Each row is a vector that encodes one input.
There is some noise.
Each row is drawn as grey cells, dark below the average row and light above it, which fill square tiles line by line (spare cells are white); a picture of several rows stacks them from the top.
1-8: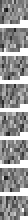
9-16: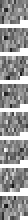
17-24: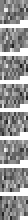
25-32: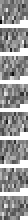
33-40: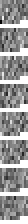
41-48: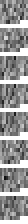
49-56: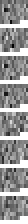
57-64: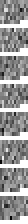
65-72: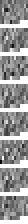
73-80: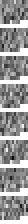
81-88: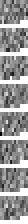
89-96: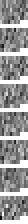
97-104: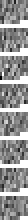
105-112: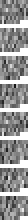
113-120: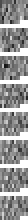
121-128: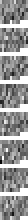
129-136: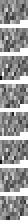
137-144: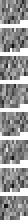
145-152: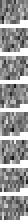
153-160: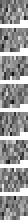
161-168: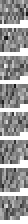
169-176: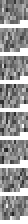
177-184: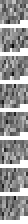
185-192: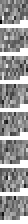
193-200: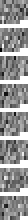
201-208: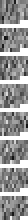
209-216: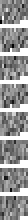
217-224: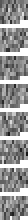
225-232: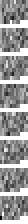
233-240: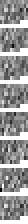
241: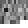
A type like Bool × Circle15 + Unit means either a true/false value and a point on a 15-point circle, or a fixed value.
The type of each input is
Bool × Line5 + Line9.
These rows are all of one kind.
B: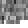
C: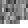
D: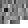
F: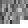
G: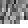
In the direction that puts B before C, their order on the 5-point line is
B, C, D, F, G.
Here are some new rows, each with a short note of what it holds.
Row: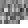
a point on a 9-point line
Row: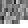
a point on a 5-point line and a true/false value
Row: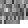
a point on a 9-point line
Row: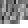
a point on a 5-point line and a true/false value
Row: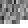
a point on a 5-point line and a true/false value
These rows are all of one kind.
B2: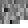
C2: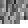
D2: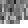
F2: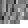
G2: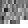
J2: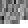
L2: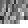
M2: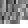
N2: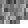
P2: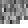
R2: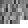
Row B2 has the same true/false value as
G2, P2 and R2.
